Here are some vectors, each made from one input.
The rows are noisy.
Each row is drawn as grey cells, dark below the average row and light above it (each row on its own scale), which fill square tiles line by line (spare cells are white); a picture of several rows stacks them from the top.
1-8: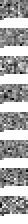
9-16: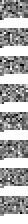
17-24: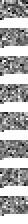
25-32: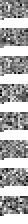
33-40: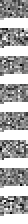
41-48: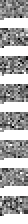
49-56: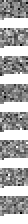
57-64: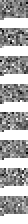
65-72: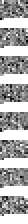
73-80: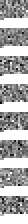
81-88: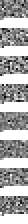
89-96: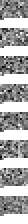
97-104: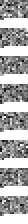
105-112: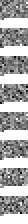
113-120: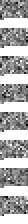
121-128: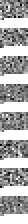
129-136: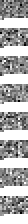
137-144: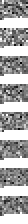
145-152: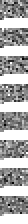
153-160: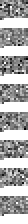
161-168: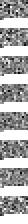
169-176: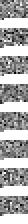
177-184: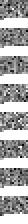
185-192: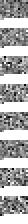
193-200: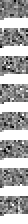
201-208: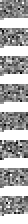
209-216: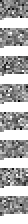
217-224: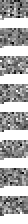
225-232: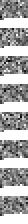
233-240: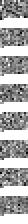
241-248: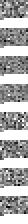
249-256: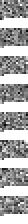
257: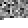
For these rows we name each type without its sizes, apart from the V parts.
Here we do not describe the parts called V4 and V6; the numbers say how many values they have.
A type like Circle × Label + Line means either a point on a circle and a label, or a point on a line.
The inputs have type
Bool × Bool × Bool + (Label + Line) × V4 + V6.
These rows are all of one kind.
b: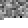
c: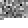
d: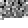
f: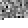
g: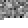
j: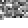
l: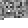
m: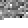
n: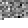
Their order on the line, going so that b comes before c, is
l, d, n, f, g, b, j, c, m.
